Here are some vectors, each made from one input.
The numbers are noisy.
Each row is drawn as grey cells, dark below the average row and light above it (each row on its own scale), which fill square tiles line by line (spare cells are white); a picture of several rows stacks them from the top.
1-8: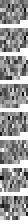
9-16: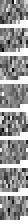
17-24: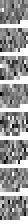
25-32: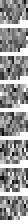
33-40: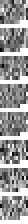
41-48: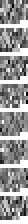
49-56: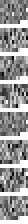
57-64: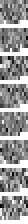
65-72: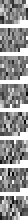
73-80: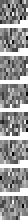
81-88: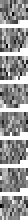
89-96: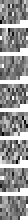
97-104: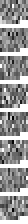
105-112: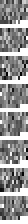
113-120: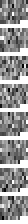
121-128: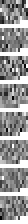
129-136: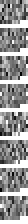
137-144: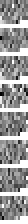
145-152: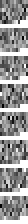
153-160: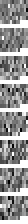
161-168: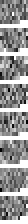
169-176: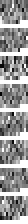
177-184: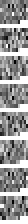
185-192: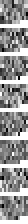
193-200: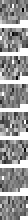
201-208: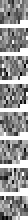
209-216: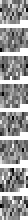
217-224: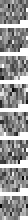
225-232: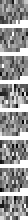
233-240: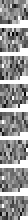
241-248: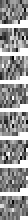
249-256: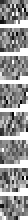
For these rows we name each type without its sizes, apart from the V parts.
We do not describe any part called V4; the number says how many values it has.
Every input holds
either a node of a tree, or four true/false values and a value of V4.
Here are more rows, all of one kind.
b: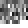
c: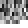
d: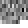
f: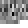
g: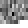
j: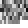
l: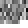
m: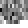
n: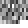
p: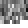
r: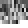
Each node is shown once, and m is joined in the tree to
g and l.
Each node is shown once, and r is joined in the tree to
c, d and f.
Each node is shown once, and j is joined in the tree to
l.
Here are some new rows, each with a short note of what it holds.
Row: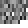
four true/false values and a value of V4
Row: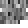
four true/false values and a value of V4
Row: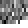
four true/false values and a value of V4
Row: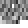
a node of a tree
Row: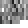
four true/false values and a value of V4
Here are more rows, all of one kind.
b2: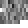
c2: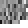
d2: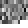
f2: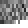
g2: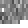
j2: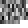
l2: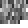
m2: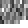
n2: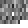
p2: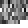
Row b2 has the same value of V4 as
l2 and p2.
